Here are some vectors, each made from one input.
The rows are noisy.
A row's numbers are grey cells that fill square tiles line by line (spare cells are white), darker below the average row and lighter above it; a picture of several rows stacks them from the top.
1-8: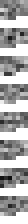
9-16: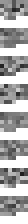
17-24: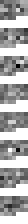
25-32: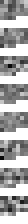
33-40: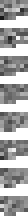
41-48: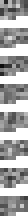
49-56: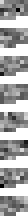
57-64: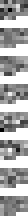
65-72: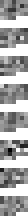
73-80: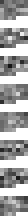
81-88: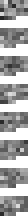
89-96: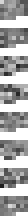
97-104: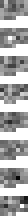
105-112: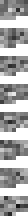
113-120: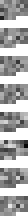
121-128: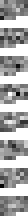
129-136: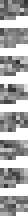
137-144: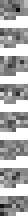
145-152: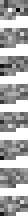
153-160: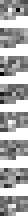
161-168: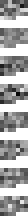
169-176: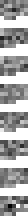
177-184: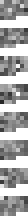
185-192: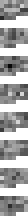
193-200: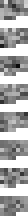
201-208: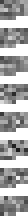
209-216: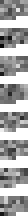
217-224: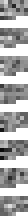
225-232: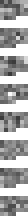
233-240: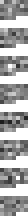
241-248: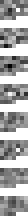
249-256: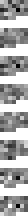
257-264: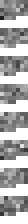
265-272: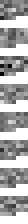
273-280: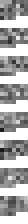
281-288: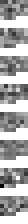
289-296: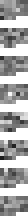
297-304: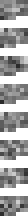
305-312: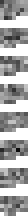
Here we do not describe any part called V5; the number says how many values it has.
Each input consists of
a true/false value, together with either a point on a 7-point line, or a value of V5.
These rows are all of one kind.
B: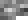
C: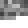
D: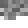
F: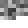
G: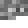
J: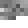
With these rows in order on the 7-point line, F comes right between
B and J.
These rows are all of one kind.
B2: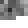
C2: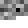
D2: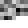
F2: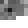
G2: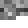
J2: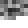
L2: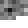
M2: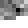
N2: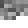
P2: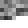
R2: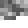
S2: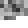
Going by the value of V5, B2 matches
F2 and L2.
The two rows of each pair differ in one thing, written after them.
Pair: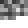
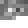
the true/false value
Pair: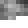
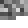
the true/false value
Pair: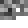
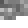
the place on the 7-point line
